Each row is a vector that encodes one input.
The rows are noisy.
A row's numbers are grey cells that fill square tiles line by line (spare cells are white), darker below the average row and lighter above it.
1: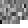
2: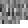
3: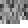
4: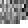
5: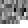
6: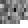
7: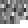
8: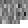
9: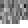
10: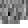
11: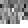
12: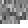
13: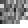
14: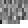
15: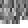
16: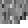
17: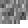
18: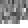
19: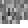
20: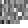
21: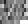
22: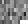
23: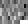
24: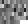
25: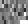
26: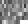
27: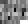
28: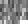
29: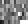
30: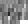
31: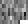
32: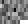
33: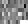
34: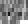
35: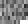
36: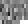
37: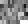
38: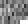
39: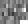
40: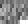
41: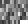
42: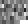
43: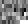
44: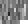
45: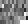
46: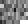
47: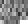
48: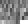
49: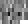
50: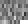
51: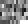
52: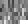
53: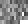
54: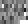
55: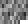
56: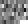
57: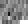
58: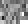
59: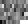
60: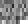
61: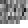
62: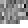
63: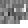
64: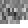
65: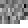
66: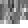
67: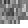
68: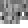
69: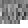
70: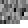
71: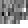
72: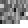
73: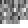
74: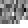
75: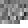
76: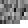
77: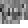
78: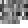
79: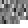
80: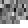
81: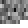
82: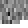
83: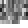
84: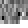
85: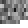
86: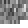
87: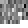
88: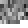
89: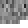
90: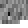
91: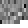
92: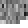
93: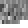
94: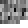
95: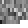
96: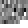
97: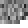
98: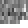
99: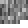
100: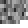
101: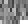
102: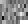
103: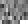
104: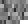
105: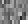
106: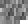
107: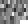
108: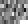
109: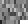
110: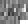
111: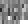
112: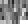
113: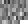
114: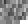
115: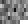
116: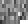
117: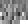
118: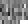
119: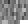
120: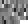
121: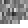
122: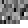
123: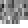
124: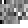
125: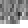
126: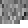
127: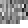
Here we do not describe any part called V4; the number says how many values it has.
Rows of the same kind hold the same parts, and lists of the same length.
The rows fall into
3 kinds.
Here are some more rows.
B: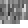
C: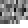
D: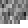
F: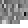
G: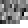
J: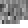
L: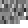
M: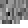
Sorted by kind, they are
B, D, J, M
C, G, L
F

